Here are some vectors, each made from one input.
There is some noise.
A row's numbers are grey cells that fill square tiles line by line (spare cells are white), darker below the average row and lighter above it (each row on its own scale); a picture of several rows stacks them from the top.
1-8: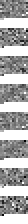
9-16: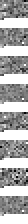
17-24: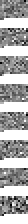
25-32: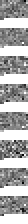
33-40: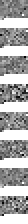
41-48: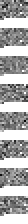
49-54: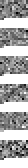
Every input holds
either a fixed value, or a node of a 7-node tree and a true/false value.
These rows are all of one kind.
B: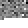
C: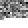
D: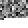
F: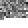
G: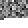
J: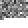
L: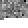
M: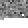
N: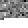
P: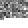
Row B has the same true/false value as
D, G, M and N.
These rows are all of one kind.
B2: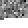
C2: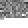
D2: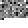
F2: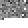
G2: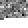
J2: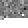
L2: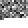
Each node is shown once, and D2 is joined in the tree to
F2 and L2.
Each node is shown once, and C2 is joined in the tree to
F2 and J2.
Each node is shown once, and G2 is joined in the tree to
B2 and F2.
